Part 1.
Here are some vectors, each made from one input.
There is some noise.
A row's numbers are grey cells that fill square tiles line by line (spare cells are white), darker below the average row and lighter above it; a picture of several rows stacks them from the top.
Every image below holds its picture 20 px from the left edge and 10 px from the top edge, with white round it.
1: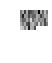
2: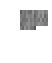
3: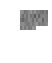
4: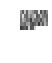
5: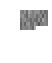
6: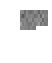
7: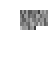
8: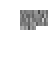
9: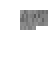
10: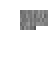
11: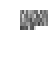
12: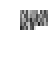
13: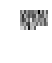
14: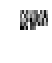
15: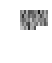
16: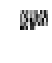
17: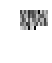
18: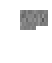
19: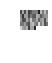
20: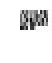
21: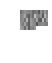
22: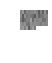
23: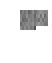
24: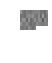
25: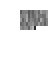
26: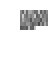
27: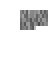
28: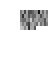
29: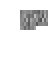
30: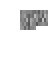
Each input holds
a point on a 6-point line.
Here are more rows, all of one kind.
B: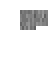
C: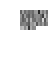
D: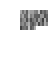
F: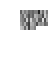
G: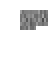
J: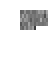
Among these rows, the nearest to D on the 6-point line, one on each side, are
C and G.
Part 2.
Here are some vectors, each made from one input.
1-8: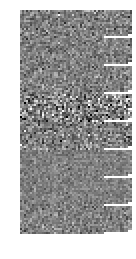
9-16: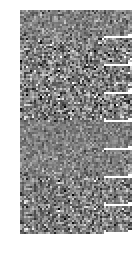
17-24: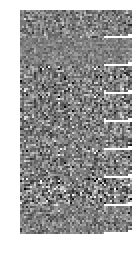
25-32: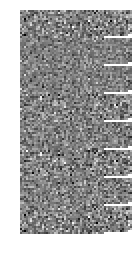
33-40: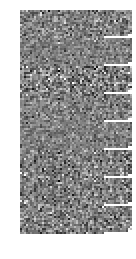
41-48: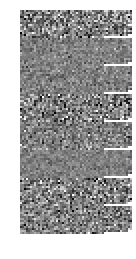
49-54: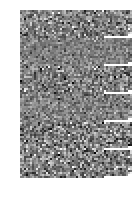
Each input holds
a point on a 6-point line.
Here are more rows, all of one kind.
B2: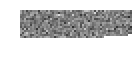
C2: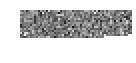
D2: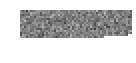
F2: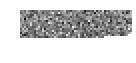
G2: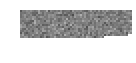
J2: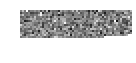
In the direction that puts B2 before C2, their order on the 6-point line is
F2, J2, G2, D2, B2, C2.
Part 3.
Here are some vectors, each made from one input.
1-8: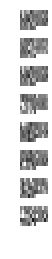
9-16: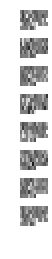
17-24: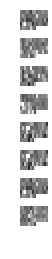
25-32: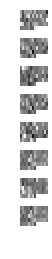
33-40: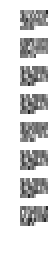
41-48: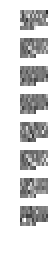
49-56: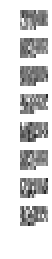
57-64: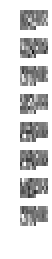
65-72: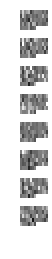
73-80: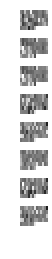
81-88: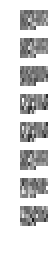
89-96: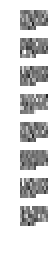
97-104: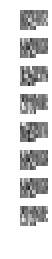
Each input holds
one of 11 labels.
